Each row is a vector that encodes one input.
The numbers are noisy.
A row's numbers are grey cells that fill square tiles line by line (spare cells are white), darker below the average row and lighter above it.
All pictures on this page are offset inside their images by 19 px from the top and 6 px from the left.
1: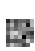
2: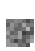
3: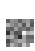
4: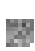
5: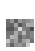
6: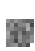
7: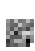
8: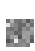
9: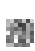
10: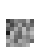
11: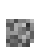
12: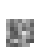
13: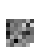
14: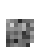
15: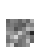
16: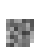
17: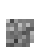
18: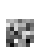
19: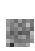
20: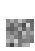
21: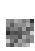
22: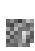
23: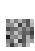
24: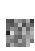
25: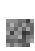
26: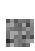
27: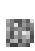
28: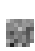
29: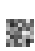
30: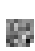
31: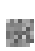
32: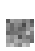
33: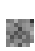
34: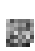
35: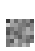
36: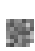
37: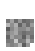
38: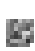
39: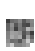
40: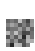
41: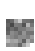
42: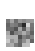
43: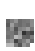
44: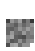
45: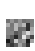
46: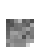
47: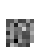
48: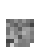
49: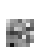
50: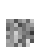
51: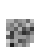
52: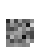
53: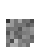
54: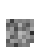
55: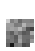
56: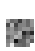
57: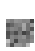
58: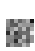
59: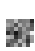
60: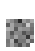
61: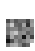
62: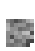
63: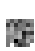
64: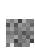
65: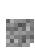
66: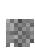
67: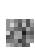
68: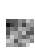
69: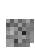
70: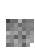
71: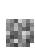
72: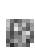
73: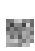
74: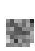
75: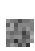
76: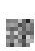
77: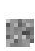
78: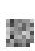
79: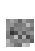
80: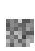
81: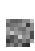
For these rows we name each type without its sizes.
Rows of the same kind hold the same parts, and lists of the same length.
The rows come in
2 kinds.
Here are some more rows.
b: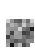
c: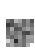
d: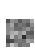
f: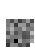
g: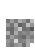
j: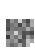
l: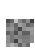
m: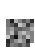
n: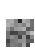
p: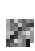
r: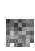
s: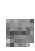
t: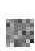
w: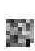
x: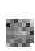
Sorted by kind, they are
b, c, d, f, g, j, l, n, r, s, t
m, p, w, x

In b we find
four true/false values.
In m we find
a node of a tree.
